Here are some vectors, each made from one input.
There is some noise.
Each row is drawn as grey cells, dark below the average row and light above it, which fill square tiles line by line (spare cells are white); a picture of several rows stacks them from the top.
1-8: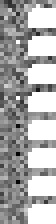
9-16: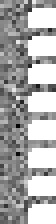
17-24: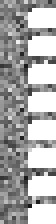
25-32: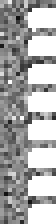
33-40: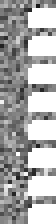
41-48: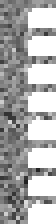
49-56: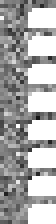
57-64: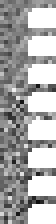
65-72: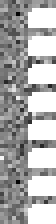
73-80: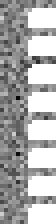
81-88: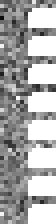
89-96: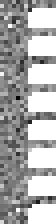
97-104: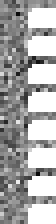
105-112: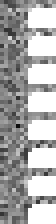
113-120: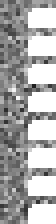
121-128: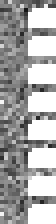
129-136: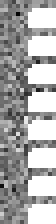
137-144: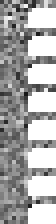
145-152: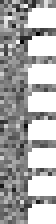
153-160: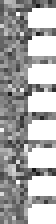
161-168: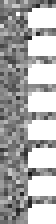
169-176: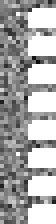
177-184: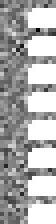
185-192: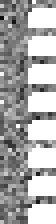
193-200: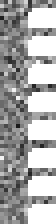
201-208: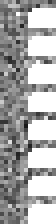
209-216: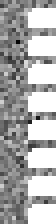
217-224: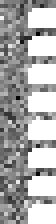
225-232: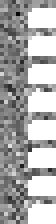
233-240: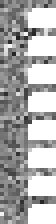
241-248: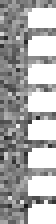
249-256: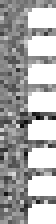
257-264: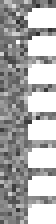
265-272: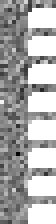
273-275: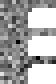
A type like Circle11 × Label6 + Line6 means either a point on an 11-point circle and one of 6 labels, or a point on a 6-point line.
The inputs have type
List2(Line20).
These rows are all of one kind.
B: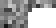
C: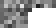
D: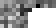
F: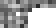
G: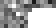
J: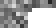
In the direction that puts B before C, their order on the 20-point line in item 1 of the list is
D, J, G, F, B, C.
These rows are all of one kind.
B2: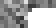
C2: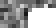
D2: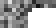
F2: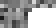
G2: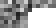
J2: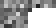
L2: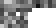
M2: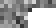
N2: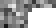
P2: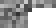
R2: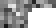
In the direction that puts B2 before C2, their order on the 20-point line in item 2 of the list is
G2, B2, D2, R2, N2, P2, M2, F2, J2, L2, C2.
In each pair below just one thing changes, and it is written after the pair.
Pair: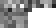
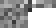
the place on the 20-point line in item 2 of the list
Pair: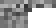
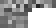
the place on the 20-point line in item 2 of the list
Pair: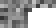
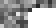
the place on the 20-point line in item 1 of the list
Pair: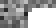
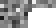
the place on the 20-point line in item 2 of the list
